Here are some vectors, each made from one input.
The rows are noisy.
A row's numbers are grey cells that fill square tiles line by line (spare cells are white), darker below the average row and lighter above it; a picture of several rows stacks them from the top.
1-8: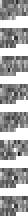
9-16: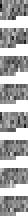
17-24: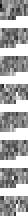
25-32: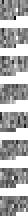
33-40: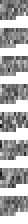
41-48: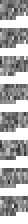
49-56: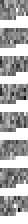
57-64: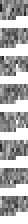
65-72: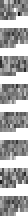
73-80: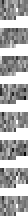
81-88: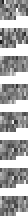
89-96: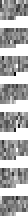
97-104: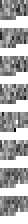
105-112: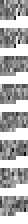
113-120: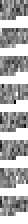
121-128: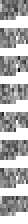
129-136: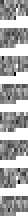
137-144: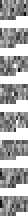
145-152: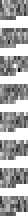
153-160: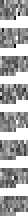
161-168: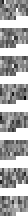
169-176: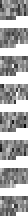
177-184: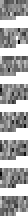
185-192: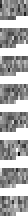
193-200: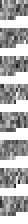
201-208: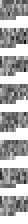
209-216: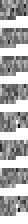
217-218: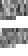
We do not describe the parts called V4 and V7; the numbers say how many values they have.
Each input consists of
either a node of a 10-node tree, or three true/false values, or a value of V4 and a value of V7.
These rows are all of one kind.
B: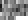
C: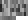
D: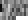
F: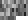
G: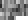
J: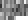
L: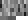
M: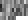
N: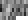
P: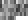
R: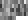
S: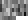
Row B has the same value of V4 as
G, J and P.
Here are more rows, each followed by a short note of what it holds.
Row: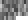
three true/false values
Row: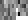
a node of a 10-node tree
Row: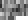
a value of V4 and a value of V7
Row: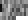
a value of V4 and a value of V7
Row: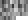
a node of a 10-node tree
